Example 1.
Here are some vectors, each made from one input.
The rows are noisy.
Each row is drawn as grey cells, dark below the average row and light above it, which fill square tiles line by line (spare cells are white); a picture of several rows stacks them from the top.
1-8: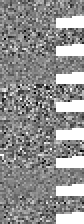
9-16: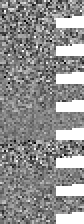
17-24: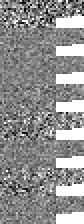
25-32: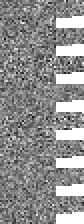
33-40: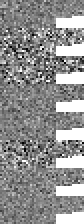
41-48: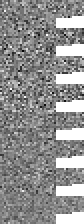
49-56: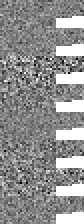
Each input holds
a node of an 8-node tree.
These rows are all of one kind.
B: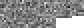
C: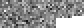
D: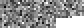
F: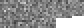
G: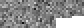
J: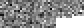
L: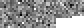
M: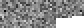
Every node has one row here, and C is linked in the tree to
L.
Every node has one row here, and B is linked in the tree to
F.
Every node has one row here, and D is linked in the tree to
G and M.
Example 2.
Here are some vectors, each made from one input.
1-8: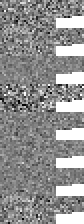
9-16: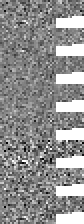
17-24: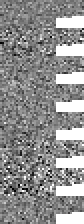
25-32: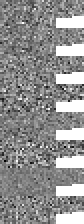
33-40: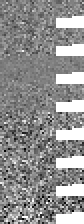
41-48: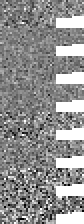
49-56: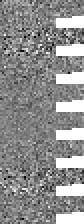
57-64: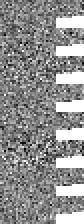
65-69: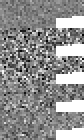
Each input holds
either a fixed value, or a node of a 9-node tree.
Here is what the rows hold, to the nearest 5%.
About 10% of them hold a fixed value. The rest hold a node of a 9-node tree.
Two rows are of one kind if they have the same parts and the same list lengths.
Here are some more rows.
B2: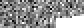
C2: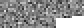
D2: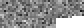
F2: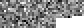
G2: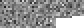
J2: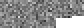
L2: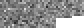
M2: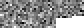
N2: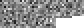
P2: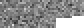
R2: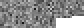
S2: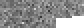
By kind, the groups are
B2, G2, N2
C2, D2, F2, J2, L2, M2, P2, R2, S2

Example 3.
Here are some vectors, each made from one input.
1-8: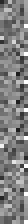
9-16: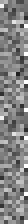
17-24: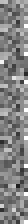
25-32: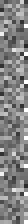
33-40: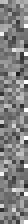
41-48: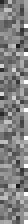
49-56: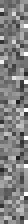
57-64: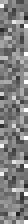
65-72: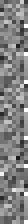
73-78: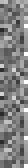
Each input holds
one of 6 labels.
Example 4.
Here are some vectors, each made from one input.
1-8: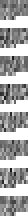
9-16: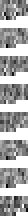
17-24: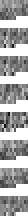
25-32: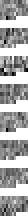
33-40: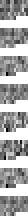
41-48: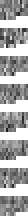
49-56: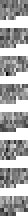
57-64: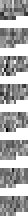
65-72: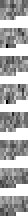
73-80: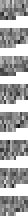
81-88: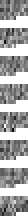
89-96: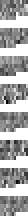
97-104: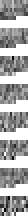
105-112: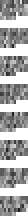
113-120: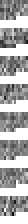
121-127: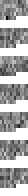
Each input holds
a point on an 8-point circle.
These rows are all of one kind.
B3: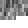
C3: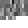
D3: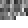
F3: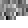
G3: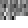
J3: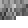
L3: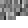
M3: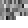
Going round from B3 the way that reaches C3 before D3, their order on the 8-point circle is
B3, C3, G3, L3, J3, F3, M3, D3.
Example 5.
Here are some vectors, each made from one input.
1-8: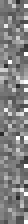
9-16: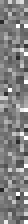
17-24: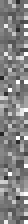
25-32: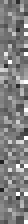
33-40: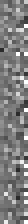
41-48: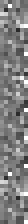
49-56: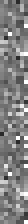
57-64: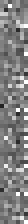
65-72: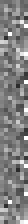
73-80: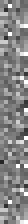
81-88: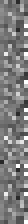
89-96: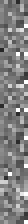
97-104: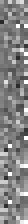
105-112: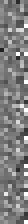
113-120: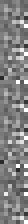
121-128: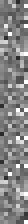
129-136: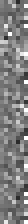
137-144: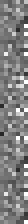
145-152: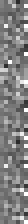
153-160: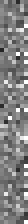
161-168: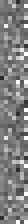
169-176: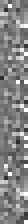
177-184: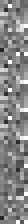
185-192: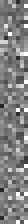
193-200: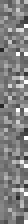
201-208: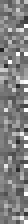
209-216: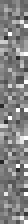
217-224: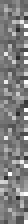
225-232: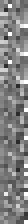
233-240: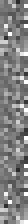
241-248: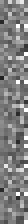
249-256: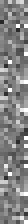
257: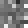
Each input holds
one of 6 labels.
